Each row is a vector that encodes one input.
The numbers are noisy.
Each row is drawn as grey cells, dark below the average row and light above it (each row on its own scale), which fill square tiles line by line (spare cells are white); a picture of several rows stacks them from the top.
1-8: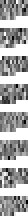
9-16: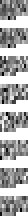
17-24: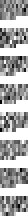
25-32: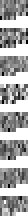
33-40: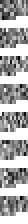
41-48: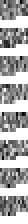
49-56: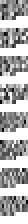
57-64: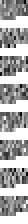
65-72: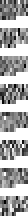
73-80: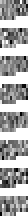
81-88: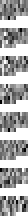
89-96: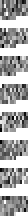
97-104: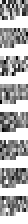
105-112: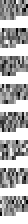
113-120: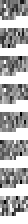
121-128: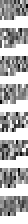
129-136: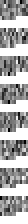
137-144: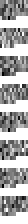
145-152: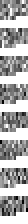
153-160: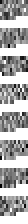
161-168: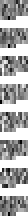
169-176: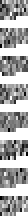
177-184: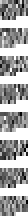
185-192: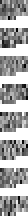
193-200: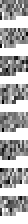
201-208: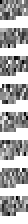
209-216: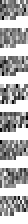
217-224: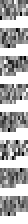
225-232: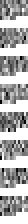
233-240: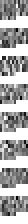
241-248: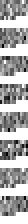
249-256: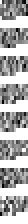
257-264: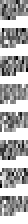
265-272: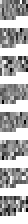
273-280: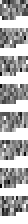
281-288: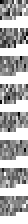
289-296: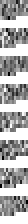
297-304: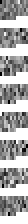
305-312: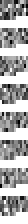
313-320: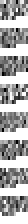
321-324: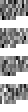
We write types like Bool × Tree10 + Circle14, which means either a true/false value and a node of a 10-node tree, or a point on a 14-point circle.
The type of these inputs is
Line9 × (Line9 + Line17).
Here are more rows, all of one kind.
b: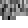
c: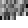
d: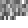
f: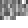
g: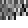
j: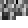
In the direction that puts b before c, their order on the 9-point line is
g, b, j, d, f, c.
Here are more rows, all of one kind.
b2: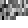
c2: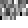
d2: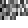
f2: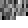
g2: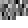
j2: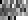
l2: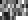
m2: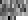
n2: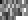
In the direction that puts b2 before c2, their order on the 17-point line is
b2, d2, c2, n2, l2, f2, g2, m2, j2.
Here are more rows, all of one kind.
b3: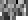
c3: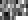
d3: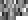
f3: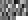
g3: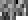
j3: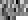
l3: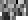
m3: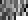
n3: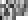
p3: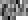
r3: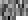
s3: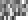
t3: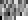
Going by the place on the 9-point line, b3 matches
d3, g3, j3 and l3.
